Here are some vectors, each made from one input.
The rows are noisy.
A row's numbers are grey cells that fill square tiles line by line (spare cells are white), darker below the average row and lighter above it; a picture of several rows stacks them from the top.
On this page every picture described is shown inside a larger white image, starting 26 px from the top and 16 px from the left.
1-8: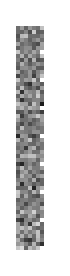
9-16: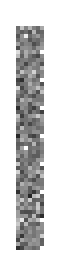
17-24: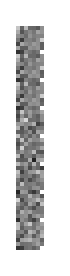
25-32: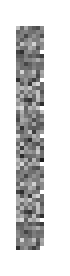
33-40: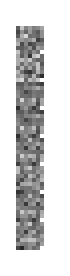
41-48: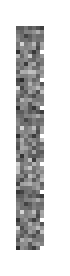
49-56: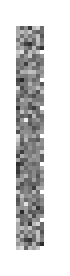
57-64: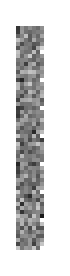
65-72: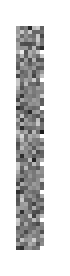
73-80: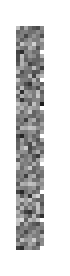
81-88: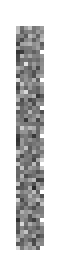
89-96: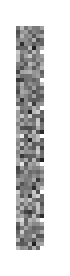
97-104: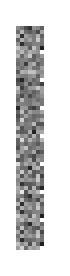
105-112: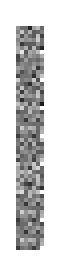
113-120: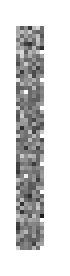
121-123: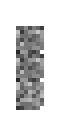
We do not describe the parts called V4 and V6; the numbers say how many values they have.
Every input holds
either a point on a 5-point line, or three true/false values, or a value of V4 and a value of V6.
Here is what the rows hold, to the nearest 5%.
About 20% of them hold a point on a 5-point line. About 45% of them hold three true/false values. The rest hold a value of V4 and a value of V6.
